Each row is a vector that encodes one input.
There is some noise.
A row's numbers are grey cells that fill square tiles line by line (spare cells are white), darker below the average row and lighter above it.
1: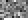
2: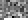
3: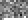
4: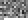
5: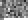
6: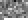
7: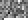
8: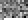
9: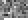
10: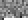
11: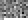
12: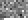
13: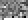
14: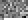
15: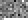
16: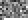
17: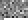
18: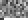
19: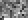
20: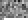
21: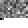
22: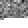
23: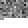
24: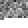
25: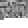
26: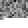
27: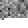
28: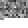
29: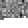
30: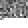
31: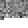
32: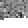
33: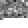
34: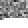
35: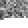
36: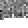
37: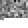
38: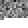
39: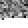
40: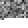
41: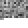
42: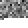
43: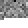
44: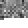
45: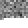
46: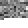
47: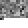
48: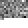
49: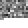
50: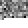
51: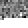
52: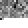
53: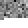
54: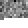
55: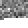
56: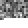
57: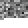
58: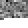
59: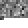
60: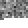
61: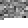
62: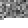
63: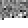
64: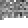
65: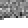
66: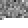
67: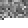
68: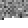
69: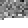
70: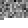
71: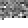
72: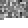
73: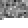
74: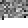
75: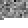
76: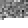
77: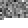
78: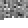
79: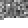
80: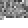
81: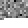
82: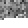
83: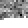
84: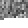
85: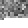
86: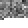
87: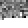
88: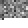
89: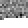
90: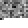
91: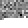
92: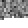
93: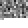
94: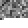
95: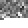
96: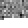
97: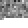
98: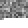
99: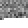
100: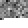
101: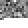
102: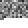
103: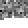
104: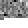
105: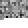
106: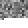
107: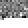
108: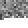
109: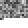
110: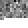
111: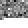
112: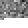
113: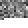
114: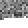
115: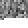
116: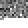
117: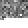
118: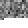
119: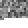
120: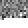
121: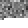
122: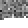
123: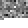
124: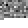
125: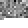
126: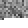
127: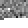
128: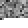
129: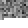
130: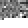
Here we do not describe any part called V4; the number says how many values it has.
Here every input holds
a value of V4, together with either one of 9 labels, or a node of a 12-node tree.
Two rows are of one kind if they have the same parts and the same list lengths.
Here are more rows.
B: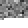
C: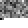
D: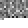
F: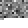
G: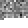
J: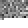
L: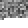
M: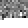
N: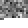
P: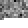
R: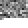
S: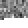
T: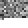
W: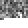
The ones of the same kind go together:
B, F, L, M, N, W
C, D, G, J, P, R, S, T

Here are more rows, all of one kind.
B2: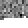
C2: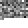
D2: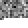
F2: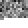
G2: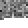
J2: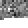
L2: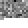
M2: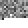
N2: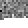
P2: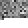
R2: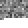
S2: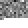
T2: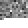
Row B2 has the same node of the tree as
F2 and P2.
